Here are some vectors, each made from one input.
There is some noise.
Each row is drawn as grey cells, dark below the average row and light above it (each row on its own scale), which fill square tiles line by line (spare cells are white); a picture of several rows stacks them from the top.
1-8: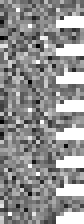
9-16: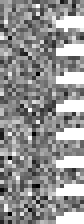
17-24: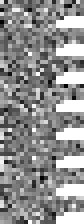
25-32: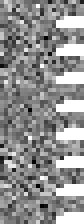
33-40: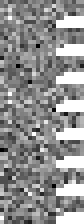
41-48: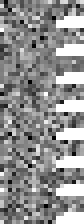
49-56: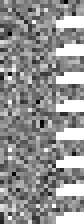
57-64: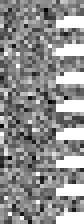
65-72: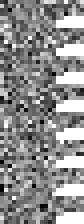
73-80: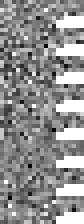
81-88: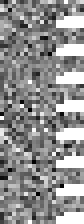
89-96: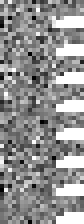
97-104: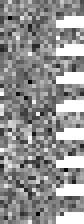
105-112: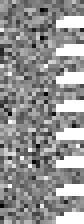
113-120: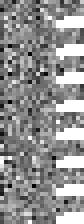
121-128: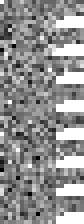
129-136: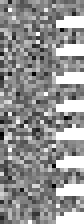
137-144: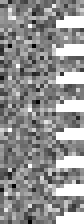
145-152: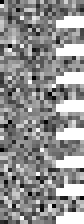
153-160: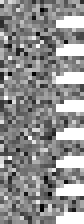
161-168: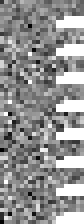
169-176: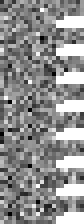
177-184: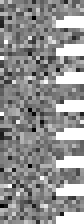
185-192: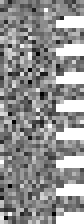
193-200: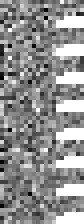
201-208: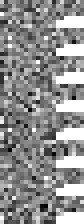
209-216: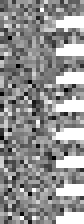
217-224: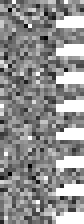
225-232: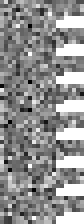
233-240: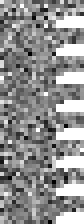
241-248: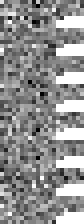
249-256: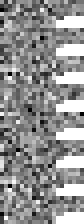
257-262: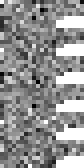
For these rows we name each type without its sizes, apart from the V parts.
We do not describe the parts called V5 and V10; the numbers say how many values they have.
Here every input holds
a point on a line and a value of V10, together with either a point on a line and four true/false values, or a value of V5.
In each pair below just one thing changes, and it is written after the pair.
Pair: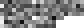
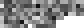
the place on the line
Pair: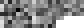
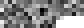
the value of V10
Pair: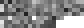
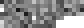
the value of V10
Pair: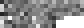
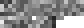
the place on the line
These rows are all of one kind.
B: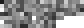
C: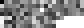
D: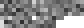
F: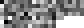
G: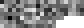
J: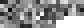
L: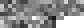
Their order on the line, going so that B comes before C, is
J, G, L, D, B, F, C.
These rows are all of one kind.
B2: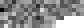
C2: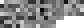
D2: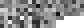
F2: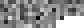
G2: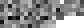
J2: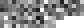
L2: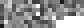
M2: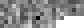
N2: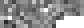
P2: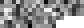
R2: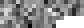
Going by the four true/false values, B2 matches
C2 and G2.
